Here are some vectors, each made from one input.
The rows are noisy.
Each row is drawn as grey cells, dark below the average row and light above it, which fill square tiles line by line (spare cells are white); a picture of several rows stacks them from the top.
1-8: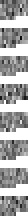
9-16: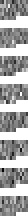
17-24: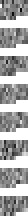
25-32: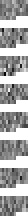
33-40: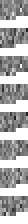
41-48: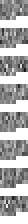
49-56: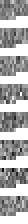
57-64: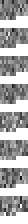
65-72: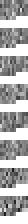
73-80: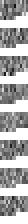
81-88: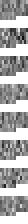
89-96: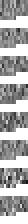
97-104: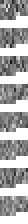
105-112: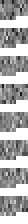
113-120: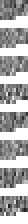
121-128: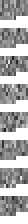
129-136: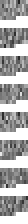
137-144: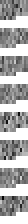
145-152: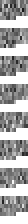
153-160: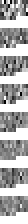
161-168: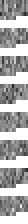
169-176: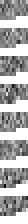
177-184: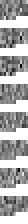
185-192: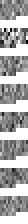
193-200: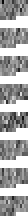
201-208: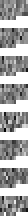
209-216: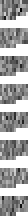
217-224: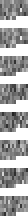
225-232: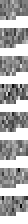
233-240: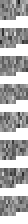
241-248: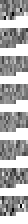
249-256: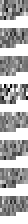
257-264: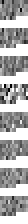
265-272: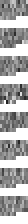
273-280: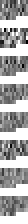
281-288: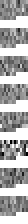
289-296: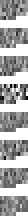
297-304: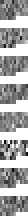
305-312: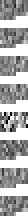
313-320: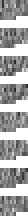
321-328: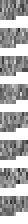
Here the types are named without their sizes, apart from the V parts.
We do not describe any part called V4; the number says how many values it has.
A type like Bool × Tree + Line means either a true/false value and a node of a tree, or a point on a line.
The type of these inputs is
List(Bool × V4).
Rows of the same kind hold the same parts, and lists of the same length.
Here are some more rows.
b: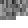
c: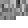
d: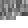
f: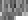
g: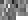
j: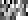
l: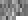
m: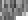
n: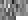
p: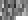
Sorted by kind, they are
b, f, g, m, n, p
c, d, l
j

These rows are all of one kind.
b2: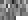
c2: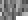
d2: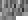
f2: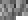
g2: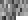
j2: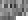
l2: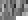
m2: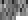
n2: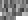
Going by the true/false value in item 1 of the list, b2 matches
g2 and m2.
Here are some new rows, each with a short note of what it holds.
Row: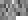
a list of one item
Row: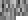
a list of one item
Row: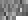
a list of one item
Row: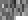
a list of two items
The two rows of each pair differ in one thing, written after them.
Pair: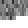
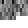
the value of V4 in item 1 of the list
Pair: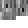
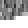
the true/false value in item 2 of the list
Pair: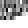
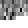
the true/false value in item 1 of the list
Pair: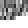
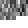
the true/false value in item 2 of the list
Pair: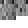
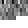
the value of V4 in item 2 of the list
